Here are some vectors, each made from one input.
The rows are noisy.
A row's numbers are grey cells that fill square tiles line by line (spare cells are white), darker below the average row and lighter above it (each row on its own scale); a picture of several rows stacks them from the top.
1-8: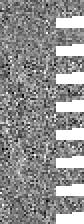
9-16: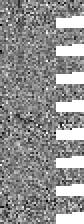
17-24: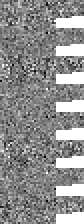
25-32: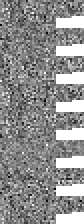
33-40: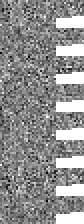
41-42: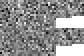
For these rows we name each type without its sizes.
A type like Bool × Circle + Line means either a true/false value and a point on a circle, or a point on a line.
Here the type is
Bool × Label.
